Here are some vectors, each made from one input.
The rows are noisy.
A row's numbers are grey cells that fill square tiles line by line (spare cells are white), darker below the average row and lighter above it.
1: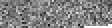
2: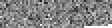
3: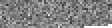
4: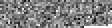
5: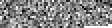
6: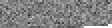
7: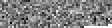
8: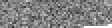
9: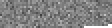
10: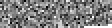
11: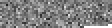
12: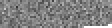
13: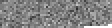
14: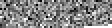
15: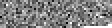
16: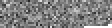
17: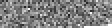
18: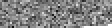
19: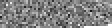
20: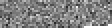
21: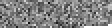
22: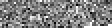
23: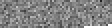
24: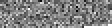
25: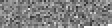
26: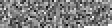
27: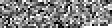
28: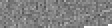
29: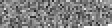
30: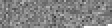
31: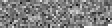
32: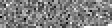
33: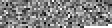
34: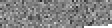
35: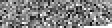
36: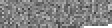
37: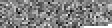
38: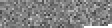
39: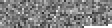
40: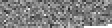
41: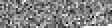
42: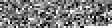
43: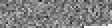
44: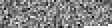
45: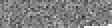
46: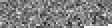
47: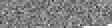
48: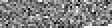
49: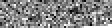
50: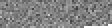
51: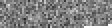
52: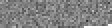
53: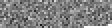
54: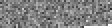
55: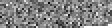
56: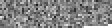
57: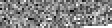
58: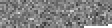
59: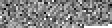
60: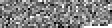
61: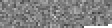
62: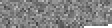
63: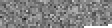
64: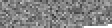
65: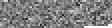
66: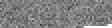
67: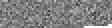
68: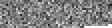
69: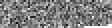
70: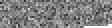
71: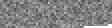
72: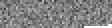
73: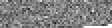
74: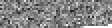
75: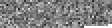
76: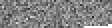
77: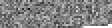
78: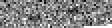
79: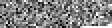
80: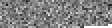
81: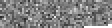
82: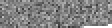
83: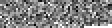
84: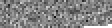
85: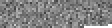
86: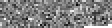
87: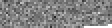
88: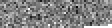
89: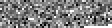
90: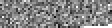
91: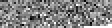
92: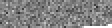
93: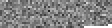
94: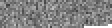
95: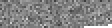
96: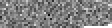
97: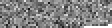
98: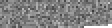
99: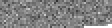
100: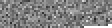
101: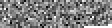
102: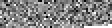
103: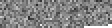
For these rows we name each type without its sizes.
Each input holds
four true/false values.
